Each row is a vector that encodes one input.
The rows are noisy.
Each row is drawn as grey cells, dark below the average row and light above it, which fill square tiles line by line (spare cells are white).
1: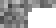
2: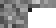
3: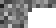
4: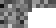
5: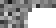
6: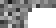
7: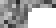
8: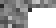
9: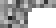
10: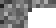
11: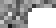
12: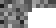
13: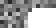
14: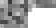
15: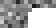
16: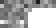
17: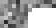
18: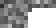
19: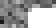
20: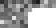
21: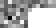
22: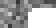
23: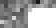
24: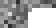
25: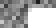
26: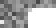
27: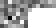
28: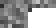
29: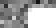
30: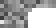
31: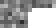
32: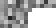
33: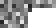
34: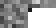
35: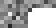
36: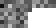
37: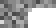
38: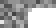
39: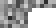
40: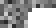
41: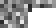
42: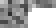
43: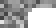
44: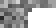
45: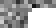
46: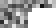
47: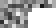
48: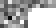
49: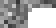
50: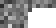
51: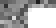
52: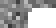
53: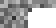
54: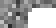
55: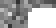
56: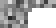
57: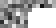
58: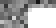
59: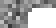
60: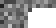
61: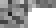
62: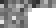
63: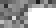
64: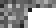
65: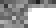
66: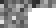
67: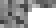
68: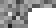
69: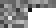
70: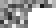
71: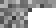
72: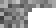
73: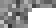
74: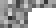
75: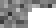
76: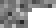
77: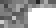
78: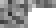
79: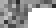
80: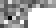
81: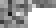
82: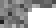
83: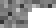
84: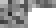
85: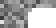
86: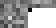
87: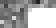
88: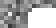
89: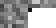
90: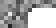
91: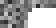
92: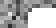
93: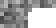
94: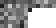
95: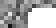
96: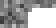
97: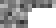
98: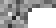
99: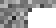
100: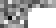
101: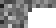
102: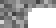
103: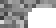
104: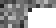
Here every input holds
one of 4 labels, together with either a fixed value, or a node of a 14-node tree.
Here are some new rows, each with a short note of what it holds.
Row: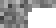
one of 4 labels and a node of a 14-node tree
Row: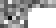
one of 4 labels
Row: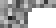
one of 4 labels
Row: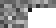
one of 4 labels and a node of a 14-node tree
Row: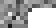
one of 4 labels and a node of a 14-node tree
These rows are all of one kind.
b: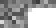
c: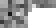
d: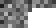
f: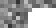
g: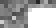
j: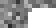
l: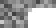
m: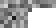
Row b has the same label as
g and l.
